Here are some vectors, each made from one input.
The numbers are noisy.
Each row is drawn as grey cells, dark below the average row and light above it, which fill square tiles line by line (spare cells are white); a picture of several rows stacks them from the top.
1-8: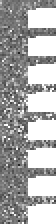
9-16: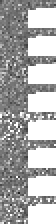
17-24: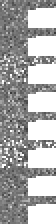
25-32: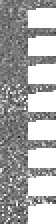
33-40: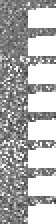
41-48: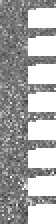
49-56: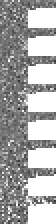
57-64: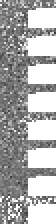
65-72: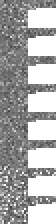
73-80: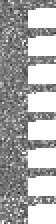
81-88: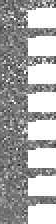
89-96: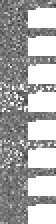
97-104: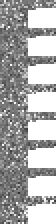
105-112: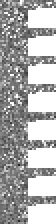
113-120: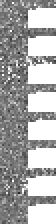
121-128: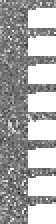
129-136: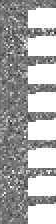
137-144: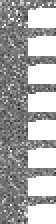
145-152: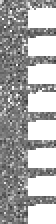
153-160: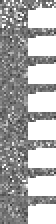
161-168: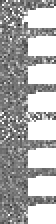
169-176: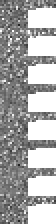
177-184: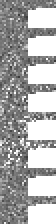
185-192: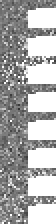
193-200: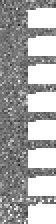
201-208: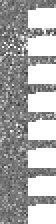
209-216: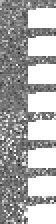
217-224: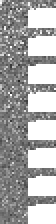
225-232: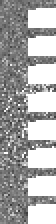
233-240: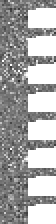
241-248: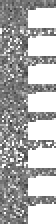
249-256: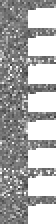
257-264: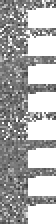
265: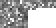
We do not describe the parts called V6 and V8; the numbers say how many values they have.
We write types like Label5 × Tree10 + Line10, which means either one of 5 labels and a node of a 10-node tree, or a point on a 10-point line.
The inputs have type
(Line5 + Line10) × V8 + V6.
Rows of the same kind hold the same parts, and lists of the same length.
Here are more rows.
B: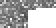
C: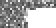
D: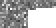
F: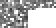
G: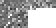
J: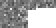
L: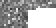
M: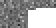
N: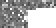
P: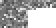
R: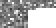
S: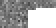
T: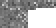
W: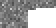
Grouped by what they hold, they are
B, D, J, N, P, T, W
C, F, G, L, M, R
S

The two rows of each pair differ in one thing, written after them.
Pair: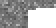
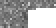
the value of V8
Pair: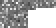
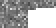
the value of V8
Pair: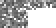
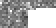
the place on the 10-point line
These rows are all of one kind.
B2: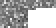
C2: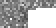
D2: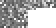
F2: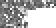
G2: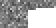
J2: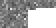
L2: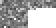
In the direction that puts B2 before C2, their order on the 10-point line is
D2, J2, B2, C2, F2, G2, L2.
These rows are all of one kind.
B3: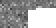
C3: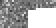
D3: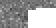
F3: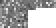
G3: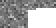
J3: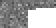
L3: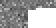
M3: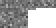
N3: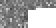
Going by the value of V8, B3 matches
D3, L3 and N3.
